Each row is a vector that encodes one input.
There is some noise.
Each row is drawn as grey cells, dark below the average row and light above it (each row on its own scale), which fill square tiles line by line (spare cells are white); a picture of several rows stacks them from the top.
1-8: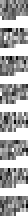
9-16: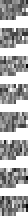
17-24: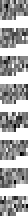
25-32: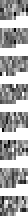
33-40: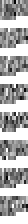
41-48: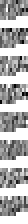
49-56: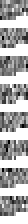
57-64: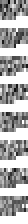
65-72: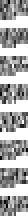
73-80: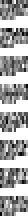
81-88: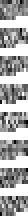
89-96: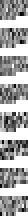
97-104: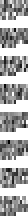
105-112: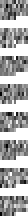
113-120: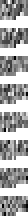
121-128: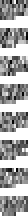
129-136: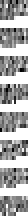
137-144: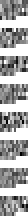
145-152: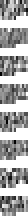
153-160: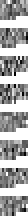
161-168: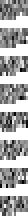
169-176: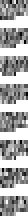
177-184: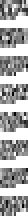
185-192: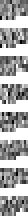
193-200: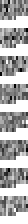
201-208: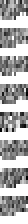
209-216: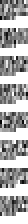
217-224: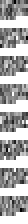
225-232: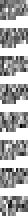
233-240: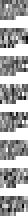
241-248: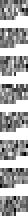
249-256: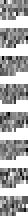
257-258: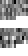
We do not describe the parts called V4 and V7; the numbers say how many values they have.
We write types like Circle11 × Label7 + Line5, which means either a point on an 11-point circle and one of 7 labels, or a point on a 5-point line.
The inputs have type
(Circle9 + Tree10 × Tree10) × V4 × V7.
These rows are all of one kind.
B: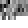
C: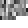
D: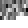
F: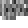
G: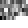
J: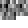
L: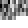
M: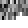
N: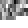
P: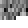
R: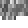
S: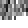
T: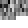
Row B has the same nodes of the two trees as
J, M, R and T.
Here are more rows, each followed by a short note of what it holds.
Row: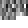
a node of each of two 10-node trees, a value of V4 and a value of V7
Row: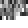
a point on a 9-point circle, a value of V4 and a value of V7
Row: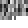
a node of each of two 10-node trees, a value of V4 and a value of V7
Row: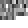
a point on a 9-point circle, a value of V4 and a value of V7
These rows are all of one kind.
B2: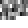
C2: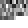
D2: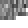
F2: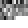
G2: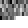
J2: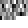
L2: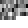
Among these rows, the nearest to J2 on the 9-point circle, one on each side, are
D2 and L2.
